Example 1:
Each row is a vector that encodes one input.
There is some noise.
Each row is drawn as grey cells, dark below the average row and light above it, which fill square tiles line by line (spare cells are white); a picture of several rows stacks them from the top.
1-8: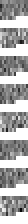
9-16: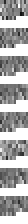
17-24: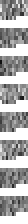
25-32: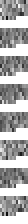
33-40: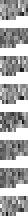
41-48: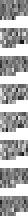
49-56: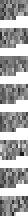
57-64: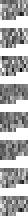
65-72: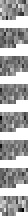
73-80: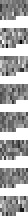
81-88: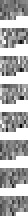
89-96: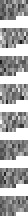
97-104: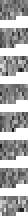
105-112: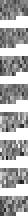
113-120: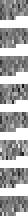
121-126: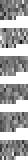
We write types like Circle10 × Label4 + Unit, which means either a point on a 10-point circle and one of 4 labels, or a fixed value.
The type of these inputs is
Bool × Line13 + Line9.
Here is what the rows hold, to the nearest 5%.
About 35% of them hold a point on a 9-point line. The rest hold a point on a 13-point line and a true/false value.
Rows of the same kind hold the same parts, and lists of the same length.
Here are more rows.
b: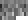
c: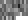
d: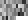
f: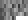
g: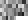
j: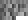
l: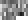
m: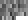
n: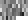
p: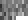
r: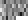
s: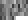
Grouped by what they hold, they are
b, c, f, j, m, p, s
d, g, l, n, r

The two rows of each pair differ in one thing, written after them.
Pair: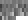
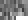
the place on the 13-point line
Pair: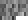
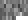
the place on the 13-point line
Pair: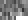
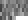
the place on the 13-point line
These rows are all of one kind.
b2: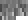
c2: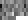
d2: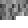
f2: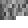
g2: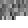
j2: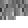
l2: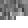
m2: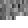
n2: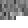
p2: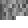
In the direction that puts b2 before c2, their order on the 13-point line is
n2, l2, m2, j2, g2, b2, c2, d2, f2, p2.
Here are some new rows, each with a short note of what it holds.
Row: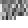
a point on a 9-point line
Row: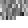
a point on a 9-point line
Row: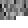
a point on a 13-point line and a true/false value
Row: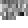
a point on a 9-point line
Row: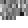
a point on a 9-point line
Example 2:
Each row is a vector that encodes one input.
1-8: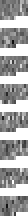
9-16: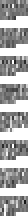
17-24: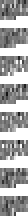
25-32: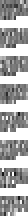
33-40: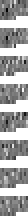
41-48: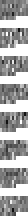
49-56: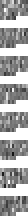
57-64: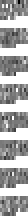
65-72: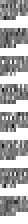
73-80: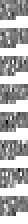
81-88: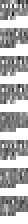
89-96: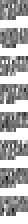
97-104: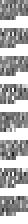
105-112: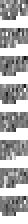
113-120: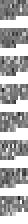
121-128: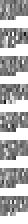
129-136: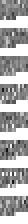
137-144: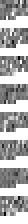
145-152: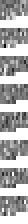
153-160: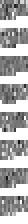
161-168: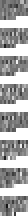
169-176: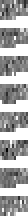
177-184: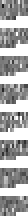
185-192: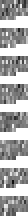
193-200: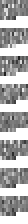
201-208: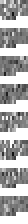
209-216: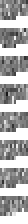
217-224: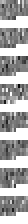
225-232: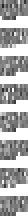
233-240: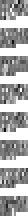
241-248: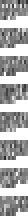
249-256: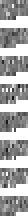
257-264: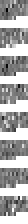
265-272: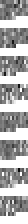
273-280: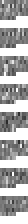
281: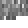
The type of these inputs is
(Line10 + Line11) × Line11 × Line11.
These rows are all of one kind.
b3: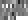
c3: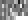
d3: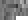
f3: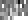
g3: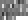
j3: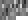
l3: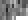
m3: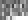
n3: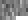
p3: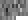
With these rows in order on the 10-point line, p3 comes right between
g3 and l3.
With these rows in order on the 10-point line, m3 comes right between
f3 and n3.
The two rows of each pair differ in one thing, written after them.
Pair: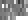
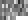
the place on one of the two 11-point lines
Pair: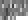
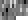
the place on the 10-point line
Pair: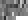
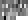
the place on the 10-point line
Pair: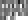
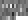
the place on the 10-point line
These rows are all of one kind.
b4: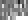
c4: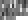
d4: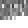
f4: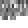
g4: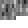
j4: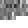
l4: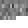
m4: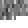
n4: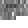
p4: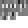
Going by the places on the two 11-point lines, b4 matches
d4, g4, l4 and n4.
